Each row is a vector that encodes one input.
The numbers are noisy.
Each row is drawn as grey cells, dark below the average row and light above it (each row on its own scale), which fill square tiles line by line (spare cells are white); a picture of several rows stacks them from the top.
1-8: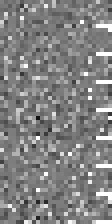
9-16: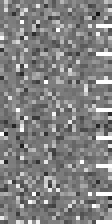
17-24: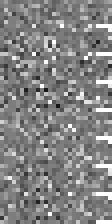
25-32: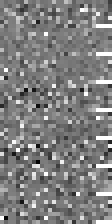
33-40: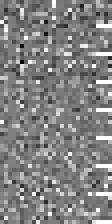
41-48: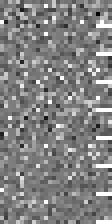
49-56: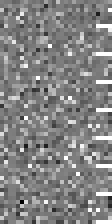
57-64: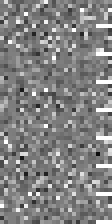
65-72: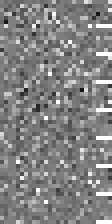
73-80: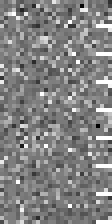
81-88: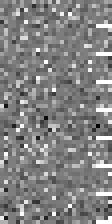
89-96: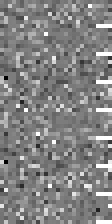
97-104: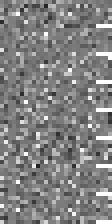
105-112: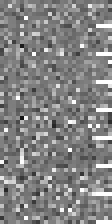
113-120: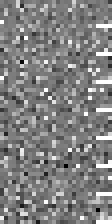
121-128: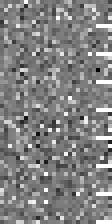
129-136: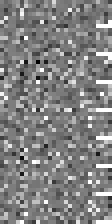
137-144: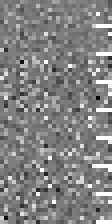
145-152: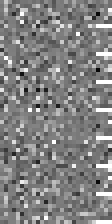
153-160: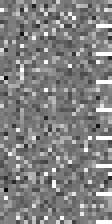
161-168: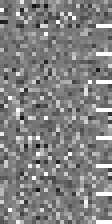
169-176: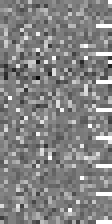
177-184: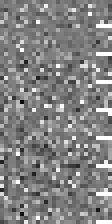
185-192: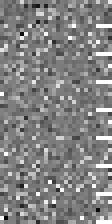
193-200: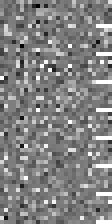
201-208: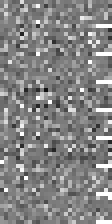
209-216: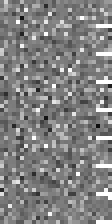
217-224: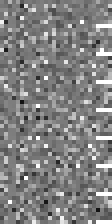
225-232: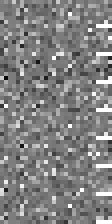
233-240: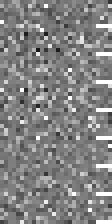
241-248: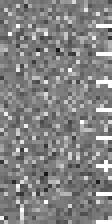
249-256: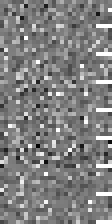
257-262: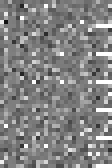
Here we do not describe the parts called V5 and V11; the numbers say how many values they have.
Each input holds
a value of V5, together with either a point on an 8-point circle and a true/false value, or a value of V11.
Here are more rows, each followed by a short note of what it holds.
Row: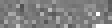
a point on an 8-point circle, a true/false value and a value of V5
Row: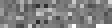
a value of V5 and a value of V11
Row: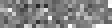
a point on an 8-point circle, a true/false value and a value of V5
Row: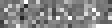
a point on an 8-point circle, a true/false value and a value of V5
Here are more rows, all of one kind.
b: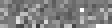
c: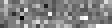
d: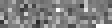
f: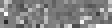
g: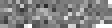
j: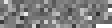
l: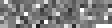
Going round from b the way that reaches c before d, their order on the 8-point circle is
b, f, c, g, d, j, l.
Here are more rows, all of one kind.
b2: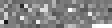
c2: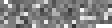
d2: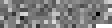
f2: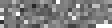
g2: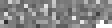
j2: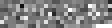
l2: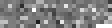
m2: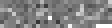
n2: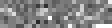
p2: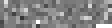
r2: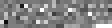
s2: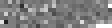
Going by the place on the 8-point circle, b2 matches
j2, m2, n2 and r2.
